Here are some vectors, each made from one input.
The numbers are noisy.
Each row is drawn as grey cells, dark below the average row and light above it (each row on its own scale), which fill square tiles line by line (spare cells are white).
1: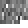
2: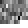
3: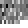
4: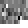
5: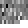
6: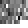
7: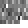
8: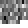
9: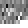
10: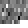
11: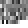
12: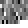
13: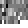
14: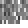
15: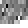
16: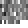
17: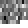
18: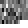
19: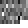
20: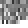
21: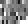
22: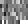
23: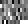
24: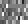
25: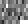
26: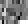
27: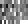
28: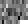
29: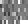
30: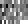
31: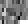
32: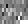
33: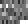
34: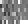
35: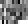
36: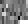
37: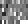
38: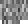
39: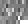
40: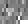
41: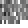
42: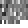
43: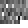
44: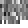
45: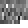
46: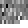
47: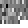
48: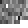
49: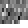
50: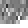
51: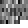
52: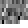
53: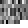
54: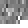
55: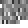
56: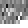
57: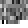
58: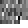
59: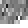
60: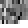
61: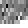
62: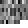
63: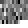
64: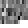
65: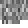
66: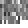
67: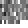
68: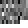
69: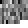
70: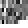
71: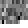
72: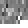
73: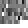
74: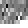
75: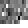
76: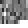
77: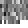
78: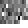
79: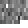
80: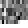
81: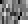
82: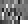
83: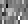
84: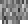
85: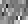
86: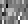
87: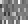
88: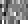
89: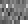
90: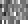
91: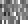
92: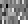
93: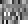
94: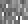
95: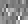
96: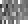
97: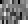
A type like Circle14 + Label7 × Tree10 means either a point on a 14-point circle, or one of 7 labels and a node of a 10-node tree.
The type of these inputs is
List2(Line7).
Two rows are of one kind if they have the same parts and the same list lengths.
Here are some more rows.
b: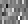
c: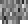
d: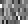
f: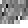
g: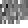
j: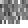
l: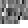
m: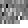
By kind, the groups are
b, f, g, j, m
c
d, l

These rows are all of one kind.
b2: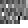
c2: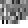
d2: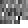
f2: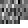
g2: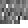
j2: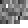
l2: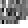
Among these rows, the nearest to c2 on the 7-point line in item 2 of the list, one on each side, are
b2 and d2.
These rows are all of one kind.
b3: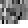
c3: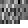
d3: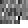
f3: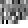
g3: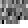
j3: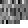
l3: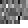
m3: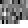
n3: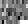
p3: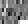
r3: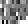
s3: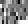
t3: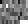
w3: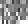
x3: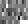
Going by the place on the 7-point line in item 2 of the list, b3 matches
d3, j3, l3 and t3.
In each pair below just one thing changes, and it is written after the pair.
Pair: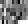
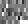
the place on the 7-point line in item 2 of the list
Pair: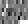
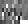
the place on the 7-point line in item 1 of the list
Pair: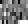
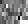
the place on the 7-point line in item 1 of the list
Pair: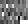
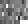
the place on the 7-point line in item 1 of the list
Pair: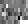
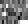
the place on the 7-point line in item 1 of the list
